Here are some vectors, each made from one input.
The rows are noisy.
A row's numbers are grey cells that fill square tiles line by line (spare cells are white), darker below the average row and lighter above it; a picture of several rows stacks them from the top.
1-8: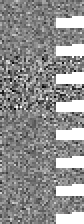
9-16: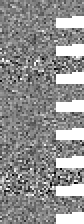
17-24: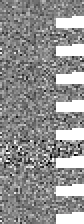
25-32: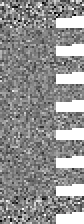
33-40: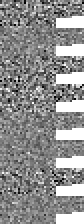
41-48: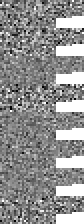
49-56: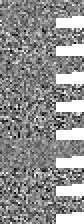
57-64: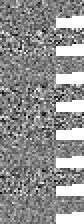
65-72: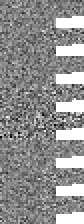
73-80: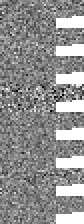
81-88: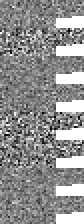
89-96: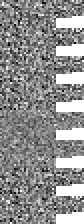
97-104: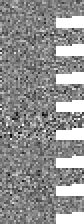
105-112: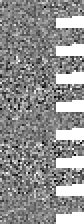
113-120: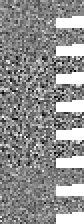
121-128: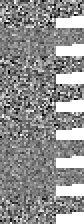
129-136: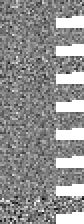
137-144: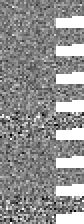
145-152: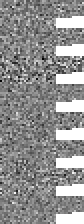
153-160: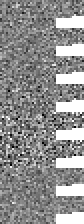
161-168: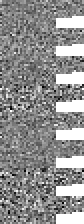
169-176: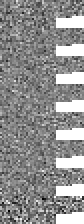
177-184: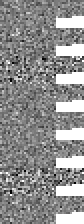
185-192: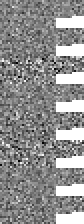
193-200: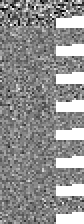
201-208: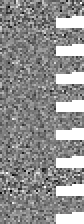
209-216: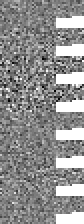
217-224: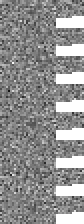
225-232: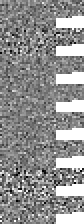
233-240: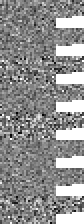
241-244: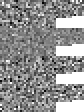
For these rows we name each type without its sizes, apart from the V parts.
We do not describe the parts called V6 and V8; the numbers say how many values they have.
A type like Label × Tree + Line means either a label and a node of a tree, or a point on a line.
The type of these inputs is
Circle × V8 + List(Bool × V6).
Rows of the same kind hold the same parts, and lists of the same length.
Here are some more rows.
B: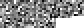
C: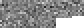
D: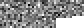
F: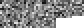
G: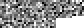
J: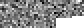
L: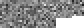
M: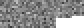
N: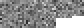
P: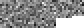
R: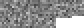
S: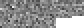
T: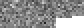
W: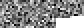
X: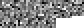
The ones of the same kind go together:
B, W
C, L, N, P
D, F, G, J, X
M, R, S, T

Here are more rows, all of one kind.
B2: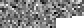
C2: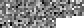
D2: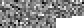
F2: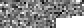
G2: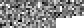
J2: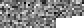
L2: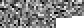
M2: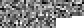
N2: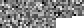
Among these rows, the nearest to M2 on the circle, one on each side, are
C2 and D2.
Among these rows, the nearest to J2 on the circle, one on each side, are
F2 and G2.
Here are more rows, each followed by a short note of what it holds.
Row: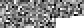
the empty list
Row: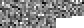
a point on a circle and a value of V8
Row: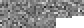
a list of one item
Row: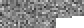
a list of one item
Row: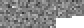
a list of two items
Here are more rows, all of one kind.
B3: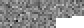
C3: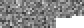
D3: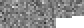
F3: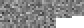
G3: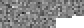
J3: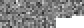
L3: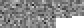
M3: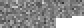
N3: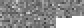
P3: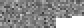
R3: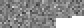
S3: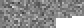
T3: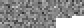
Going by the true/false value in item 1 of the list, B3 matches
G3, R3, S3 and T3.
